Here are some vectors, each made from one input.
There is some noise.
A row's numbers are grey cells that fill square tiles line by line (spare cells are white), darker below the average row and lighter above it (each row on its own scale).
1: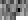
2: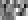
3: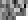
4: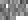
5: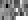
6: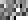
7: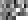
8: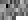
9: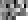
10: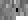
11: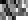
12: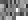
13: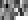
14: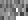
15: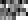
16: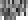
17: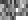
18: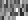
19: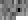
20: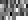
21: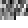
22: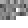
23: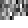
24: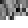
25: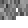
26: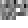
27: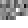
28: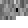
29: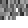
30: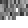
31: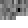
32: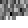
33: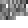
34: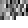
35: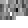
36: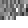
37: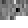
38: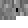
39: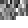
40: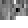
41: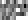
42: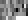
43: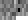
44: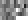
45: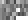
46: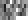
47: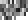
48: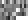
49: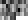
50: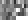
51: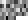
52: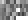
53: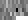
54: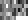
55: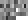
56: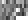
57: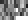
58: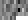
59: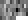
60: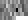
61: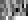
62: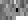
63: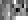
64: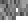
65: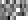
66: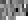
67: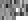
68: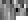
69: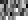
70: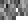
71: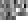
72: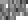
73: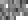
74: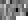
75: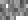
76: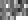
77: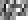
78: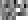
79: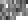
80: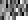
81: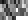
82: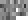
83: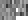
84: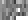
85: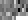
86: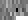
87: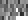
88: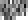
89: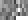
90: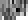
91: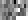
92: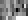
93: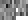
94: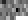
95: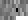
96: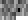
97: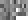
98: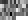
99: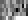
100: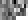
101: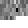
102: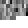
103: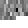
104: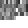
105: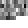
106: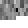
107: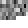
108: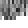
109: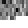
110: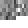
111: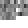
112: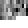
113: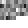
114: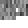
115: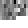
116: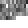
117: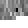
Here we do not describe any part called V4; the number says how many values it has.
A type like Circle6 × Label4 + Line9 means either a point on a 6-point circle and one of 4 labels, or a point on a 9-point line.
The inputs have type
Bool × (Tree7 + V4).
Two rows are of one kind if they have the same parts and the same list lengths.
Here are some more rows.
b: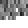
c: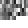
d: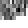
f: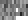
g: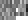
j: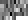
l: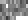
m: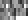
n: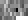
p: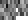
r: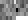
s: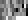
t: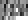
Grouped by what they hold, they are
b, c, f, g, j, p, t
d, l, m, n, r, s

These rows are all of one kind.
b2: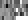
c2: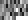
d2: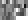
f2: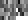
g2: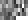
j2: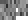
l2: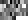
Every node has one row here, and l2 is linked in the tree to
g2.
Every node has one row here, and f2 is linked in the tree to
j2.
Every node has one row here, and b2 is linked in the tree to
c2 and d2.
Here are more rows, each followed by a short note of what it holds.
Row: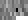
a true/false value and a value of V4
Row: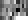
a true/false value and a value of V4
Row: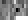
a true/false value and a value of V4
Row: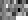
a true/false value and a value of V4
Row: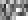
a node of a 7-node tree and a true/false value
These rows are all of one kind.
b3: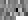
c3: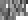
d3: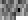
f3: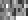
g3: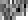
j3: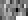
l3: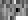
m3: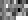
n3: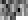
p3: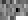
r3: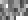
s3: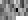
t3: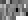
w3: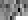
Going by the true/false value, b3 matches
c3, g3, r3 and s3.
